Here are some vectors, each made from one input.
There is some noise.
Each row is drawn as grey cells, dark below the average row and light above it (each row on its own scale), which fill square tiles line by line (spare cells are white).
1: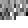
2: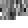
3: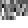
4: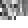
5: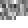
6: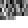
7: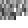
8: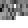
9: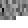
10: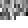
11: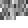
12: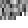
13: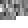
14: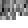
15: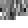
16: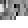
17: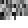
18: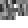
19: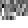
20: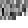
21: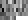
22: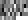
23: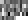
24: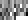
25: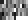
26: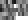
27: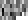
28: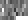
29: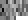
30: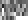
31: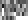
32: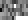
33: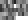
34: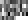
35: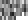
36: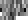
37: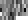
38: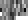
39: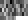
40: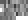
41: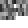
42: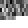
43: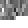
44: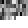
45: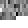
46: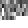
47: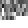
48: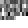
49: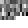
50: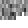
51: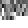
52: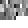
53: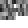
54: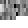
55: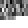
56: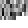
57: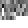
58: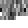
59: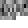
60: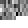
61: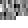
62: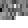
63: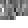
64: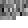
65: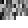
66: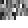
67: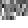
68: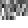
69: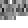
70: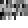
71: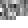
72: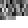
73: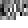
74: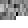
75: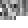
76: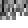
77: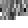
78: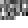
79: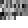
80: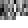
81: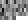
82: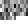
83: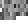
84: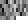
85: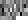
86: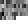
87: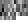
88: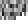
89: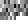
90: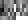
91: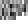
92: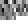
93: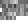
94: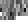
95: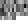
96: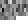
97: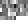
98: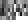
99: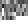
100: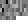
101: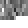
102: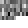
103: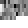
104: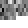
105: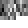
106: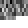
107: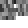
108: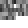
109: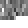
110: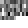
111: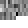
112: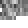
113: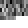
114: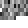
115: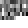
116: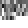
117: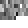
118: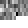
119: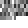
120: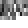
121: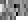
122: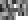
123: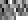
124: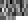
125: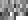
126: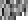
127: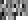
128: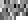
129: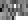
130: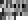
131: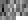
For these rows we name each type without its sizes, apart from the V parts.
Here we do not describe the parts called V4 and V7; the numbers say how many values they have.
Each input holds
a value of V7, together with either a fixed value, or a label, a true/false value and a value of V4.
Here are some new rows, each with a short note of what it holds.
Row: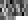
a value of V7
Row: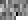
a label, a true/false value, a value of V4 and a value of V7
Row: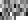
a label, a true/false value, a value of V4 and a value of V7
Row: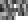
a value of V7
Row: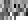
a label, a true/false value, a value of V4 and a value of V7
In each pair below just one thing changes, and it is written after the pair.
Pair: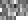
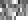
the label
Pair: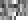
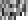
the value of V7
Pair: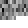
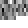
the value of V4
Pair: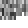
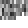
the value of V4
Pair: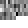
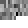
the value of V4
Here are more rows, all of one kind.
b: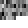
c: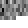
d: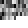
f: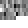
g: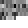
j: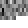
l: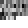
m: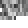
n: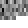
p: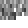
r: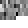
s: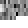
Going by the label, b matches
c, j and n.
